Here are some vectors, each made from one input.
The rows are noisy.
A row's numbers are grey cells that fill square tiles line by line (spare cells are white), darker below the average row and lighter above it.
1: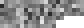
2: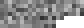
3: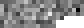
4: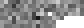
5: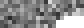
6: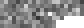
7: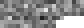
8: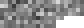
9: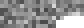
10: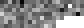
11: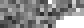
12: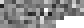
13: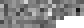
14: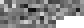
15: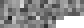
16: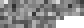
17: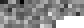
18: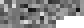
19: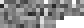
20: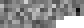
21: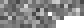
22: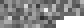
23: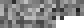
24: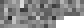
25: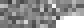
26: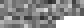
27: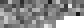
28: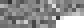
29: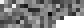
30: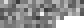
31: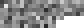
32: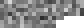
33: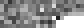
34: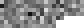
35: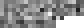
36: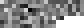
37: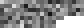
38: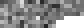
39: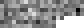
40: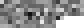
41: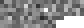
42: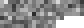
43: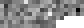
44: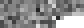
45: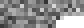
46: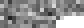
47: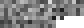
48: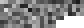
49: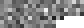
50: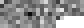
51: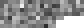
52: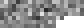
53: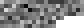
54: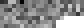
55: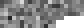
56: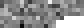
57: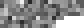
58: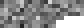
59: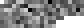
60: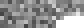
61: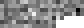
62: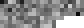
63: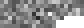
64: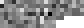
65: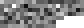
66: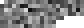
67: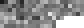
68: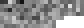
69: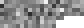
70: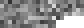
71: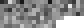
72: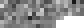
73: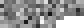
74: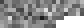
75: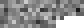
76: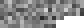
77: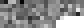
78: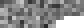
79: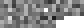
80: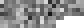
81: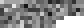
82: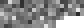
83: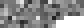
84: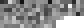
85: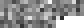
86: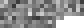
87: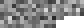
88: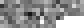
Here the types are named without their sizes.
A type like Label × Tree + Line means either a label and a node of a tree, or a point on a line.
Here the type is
Label × Line × Tree.
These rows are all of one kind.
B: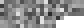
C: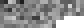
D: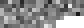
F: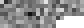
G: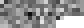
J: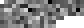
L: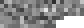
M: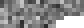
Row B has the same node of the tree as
G and J.
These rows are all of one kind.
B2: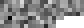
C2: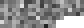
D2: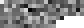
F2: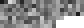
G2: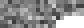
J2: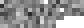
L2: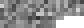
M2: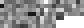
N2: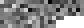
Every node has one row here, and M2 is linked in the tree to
J2.
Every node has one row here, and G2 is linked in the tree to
J2, L2 and N2.
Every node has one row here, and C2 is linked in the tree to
N2.
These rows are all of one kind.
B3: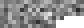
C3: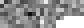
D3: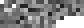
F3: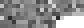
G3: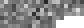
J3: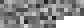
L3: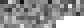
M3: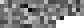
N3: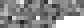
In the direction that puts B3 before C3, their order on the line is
J3, L3, B3, C3, F3, G3, M3, N3, D3.
